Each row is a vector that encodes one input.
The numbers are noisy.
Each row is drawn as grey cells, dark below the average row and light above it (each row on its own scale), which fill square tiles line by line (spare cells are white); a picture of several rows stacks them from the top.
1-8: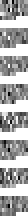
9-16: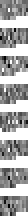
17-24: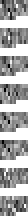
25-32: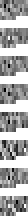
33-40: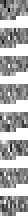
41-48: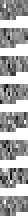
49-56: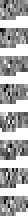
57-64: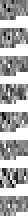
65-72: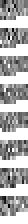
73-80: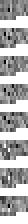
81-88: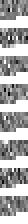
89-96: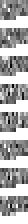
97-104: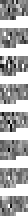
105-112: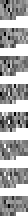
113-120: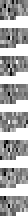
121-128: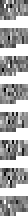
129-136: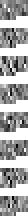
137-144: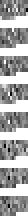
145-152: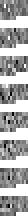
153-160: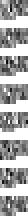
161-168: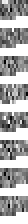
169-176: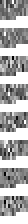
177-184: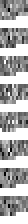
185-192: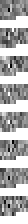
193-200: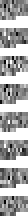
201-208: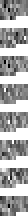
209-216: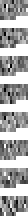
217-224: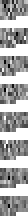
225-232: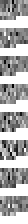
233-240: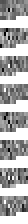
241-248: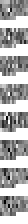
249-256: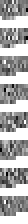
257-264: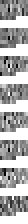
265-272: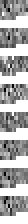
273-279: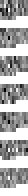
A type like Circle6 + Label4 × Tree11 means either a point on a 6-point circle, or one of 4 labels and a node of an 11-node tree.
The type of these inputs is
Bool × List2(Line15).
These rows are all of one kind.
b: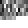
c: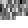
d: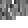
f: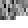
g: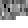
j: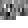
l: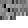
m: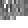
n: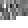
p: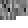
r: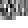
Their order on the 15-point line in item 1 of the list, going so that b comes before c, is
j, n, m, b, g, c, f, l, d, p, r.
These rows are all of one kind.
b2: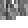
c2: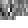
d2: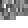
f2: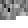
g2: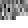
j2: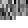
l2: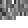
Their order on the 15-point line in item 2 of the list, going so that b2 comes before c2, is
g2, l2, b2, d2, c2, j2, f2.
